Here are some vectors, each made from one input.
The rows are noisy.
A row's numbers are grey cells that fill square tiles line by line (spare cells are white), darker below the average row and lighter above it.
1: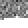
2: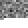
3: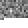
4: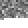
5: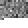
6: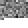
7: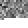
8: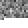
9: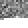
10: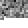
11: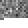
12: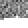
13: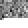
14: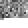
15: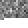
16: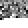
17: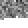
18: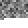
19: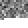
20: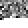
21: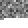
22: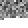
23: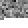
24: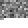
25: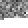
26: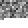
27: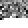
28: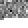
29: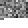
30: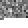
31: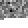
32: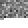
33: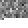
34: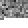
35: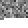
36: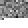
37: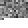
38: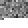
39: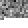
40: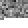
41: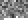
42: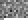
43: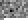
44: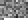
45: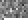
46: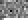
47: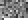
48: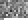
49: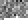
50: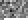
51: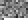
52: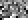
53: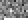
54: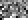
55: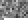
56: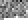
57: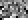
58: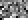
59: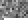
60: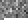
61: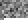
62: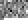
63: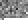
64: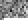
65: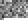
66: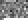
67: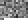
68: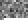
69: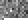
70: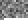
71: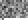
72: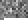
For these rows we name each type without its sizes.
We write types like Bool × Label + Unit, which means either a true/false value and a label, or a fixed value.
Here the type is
List(Line).
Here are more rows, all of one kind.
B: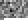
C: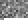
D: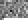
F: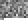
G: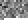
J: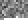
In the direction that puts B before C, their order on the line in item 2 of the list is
B, D, F, C, J, G.
